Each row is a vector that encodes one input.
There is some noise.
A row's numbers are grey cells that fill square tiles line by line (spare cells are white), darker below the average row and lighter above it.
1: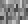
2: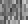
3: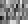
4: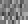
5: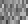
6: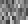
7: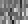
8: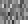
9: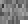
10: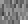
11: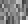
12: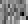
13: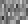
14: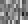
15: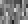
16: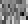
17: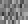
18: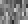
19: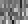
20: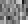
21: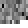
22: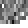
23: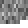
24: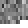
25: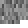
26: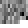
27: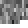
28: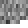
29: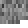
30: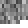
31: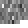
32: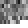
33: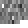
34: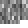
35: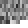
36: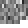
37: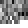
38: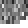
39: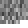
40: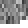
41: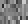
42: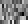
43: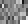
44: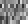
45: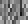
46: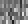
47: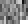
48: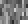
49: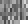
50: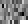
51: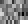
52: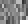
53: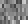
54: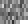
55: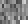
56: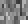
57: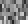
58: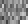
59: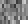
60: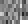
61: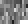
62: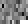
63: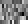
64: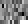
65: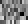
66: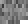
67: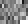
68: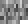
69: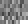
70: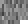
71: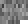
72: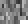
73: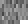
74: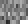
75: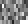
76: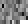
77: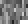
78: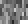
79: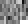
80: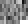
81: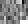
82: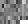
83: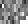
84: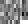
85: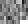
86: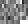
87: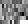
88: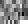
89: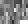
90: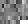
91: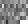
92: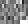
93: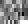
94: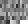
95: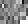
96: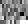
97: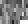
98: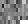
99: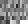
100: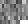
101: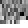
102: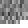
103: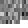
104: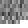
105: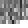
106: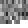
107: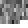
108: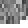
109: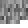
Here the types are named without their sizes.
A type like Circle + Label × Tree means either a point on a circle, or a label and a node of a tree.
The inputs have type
(Line + Tree) × Tree.
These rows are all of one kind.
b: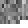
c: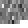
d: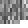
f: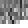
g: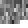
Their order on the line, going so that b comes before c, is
b, g, f, d, c.
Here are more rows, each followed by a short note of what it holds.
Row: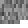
a point on a line and a node of a tree
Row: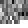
a node of each of two trees
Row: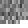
a point on a line and a node of a tree
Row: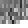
a point on a line and a node of a tree
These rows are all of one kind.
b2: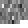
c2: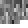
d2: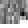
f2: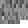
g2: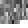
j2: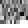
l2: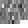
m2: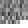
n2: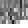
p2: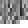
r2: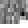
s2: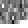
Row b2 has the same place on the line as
d2, l2, r2 and s2.
